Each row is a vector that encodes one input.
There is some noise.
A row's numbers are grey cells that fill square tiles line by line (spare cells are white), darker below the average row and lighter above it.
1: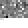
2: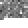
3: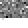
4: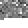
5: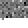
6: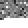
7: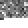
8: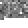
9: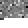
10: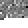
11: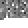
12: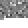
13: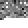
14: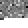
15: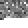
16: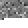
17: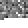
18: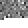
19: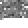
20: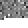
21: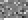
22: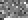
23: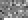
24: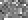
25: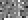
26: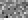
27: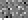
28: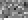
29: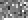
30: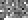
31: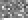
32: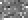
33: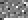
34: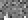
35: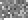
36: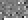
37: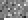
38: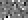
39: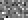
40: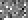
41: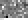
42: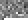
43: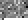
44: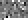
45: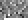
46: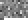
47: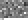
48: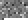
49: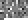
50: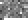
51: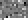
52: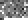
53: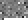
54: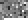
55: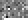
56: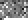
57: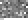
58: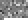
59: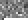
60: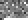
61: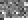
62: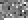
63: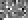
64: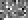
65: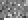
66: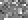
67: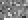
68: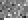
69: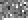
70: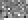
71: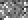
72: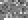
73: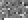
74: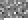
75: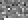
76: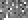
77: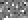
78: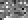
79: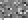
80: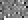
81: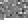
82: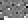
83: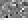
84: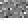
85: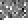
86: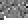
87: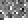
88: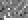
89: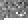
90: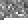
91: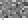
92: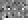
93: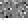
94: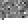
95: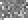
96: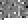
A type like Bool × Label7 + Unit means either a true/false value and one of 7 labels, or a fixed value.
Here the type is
(Bool × Bool × Bool × Bool + Line6) × Line6.
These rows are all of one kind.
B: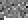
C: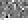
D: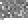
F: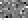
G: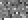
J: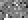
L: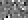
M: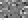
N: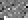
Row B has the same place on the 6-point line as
C and L.
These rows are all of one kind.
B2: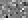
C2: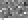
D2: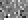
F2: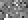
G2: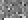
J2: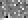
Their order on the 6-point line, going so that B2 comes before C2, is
D2, J2, B2, G2, C2, F2.
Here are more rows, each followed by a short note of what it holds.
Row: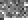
a point on each of two 6-point lines
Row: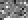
a point on each of two 6-point lines
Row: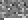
a point on a 6-point line and four true/false values
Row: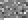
a point on a 6-point line and four true/false values
